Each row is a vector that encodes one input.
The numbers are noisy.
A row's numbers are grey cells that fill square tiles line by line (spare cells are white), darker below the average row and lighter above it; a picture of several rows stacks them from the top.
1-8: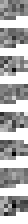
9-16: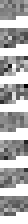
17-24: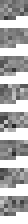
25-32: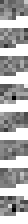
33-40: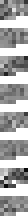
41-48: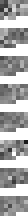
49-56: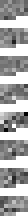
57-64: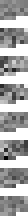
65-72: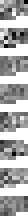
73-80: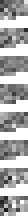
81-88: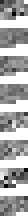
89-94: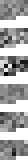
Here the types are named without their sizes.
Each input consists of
a point on a circle.
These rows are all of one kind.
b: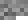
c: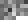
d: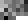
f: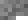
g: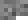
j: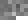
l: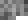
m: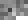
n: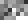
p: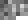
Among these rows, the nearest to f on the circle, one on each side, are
b and g.
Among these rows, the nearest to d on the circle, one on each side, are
g and l.
